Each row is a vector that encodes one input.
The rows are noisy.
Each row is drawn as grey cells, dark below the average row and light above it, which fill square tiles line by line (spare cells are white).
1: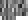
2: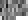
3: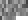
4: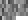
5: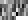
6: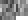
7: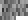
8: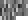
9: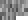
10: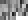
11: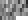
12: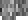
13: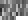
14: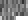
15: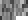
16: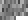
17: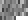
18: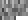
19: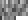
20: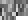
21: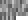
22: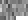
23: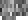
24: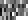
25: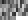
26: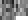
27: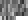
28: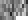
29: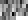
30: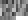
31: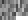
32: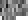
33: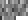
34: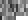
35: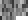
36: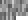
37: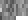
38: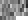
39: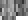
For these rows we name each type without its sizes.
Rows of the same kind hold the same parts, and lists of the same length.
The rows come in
2 kinds.
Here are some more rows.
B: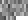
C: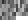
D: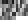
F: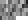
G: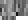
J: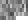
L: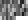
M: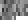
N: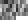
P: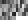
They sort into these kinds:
B, C, D, F, J, M, N, P
G, L

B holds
three true/false values.
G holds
a point on a line.
